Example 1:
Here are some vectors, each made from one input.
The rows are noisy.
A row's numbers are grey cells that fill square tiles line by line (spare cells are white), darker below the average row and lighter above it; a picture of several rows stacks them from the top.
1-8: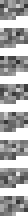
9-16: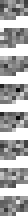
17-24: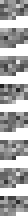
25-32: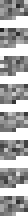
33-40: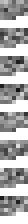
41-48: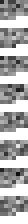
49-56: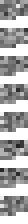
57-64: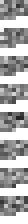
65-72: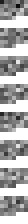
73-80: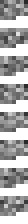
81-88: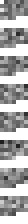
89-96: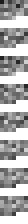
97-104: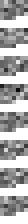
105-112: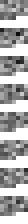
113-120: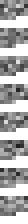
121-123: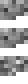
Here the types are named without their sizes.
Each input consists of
a point on a line.
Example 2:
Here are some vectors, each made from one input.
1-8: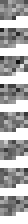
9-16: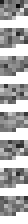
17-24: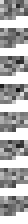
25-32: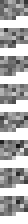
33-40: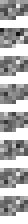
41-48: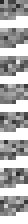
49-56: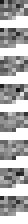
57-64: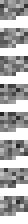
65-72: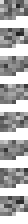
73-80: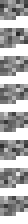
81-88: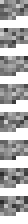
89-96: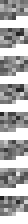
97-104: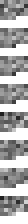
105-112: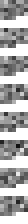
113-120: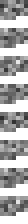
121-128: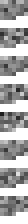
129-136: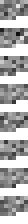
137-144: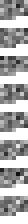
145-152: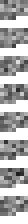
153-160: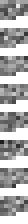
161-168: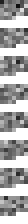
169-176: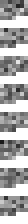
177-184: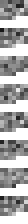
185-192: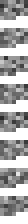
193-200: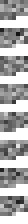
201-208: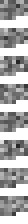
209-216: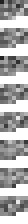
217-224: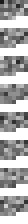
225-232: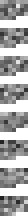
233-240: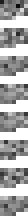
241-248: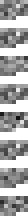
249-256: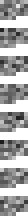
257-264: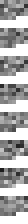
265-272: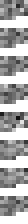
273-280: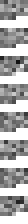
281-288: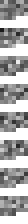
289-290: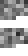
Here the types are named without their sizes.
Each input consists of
a point on a line.
